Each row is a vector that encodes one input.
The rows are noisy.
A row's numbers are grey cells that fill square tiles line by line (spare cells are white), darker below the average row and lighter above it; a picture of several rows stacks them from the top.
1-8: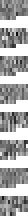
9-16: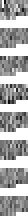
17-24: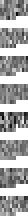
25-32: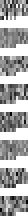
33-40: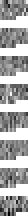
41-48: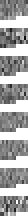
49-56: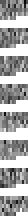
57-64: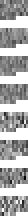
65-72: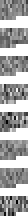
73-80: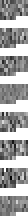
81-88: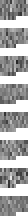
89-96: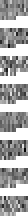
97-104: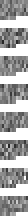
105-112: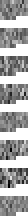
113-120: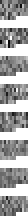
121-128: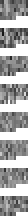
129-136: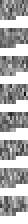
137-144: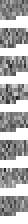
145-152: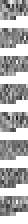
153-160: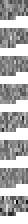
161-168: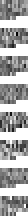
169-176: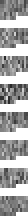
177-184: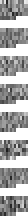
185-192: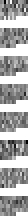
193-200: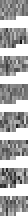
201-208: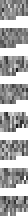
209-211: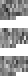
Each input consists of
a point on a 10-point line, together with either a point on a 10-point circle, or a fixed value.
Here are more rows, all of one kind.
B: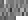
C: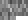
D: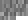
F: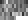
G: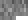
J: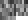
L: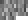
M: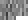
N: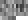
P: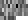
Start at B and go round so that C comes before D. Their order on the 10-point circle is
B, M, G, J, C, P, D, N, F, L.
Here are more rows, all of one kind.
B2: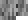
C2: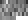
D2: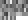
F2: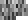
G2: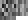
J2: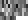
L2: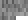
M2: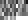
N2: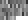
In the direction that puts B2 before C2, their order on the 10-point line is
D2, N2, B2, L2, M2, G2, C2, J2, F2.
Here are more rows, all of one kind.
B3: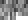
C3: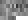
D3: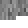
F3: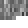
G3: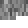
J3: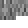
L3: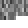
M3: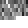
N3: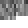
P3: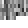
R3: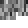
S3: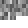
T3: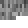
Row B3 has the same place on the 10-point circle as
C3, G3 and P3.
